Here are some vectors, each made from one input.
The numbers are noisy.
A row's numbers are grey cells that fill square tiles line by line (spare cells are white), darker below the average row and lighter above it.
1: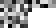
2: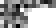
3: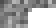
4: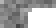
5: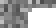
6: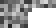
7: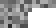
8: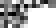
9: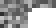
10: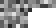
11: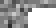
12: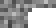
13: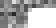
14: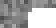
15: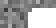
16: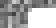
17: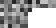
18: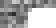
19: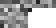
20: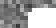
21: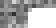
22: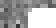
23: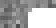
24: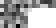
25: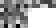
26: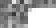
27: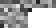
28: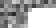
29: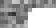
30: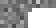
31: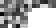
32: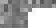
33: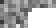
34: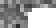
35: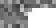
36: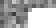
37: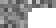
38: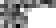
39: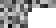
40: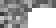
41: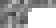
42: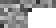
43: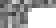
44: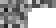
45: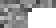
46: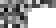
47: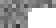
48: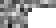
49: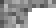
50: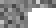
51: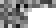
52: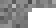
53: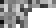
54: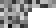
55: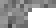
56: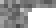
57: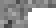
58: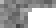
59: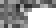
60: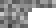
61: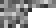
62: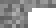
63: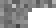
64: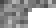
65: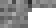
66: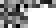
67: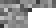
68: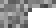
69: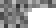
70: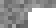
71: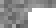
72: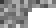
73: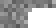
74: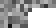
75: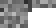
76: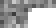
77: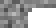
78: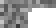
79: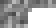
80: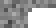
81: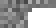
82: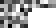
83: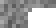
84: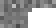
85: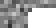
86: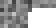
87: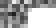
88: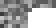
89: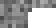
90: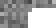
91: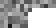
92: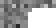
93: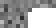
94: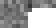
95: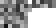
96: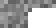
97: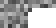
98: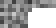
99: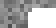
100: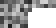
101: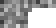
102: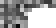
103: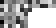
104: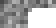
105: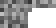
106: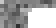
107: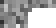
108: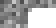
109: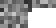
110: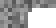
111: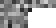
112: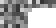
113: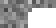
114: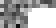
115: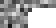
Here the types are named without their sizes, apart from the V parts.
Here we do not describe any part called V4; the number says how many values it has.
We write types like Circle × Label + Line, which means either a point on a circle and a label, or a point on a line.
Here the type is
Bool × V4 + List(Line).
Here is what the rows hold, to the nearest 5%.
About 20% of them hold a true/false value and a value of V4. The rest are lists of points on a line.
